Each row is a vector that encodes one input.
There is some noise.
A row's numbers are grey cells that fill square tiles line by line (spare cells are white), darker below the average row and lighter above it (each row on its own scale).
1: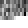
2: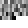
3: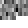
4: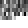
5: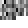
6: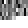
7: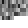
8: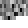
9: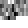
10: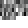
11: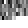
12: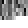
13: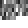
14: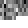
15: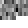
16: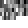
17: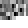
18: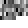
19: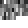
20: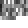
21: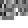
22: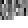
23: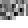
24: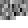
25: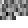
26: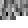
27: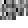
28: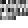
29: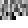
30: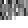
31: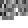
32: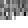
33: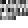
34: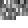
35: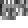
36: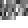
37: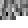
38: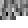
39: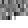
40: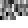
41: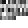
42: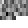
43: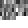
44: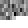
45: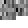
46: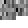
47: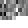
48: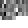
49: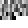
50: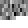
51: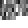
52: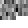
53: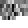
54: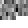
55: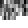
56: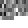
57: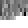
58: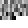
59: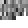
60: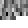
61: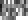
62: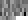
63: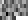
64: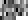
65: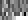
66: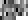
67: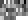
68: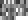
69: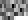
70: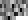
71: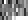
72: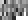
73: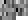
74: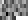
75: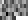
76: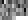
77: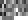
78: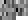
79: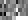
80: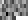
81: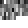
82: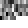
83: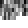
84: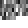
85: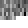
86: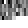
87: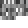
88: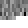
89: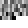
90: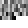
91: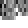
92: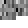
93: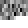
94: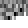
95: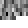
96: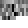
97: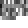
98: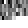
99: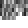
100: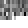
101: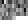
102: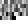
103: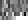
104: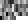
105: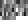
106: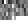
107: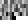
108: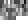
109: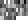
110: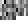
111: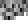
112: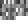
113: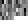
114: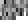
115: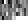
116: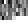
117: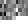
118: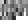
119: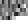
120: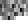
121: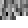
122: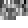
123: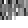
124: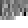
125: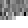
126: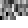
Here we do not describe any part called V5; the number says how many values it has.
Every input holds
a list of up to two items, each a true/false value and a value of V5.
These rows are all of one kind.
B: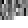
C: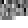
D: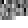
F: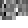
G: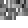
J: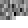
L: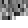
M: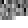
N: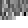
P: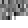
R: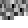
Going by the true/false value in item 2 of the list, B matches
F, J, N and R.
